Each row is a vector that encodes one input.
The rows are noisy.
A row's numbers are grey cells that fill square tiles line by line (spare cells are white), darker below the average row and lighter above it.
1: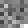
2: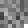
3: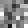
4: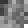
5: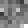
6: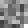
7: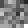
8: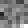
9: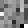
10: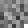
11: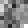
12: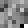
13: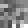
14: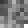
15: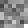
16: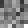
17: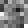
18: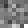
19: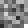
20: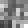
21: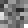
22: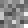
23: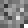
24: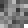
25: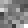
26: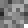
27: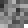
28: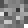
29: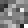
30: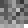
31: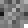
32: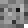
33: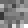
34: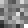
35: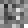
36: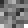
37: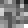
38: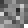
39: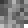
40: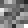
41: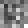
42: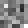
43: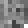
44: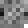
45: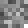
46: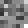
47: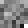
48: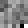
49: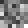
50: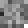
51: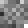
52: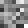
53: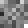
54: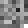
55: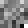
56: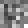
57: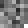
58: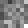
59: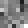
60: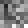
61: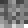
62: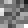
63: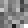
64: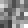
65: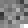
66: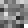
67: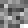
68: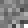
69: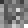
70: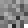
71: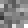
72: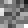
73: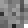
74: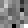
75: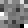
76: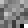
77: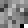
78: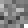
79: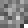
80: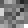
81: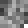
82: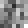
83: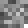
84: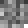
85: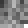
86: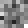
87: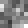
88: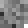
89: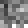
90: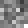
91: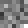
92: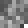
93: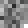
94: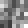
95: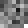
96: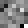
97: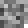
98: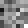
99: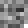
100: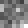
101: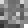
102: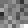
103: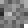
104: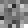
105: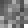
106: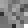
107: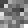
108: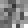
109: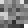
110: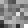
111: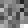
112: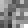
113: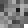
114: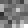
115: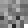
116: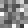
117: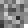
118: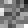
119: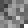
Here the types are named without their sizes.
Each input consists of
a point on each of two lines and three true/false values.
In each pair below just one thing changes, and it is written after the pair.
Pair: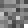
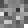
the place on one of the two lines
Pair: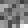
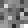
the place on one of the two lines
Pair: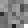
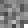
one of the three true/false values
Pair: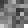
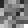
the place on one of the two lines
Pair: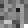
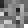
one of the three true/false values
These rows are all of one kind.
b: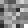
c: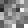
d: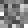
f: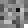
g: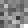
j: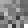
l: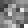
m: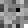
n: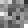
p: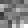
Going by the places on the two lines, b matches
c, f, l and m.
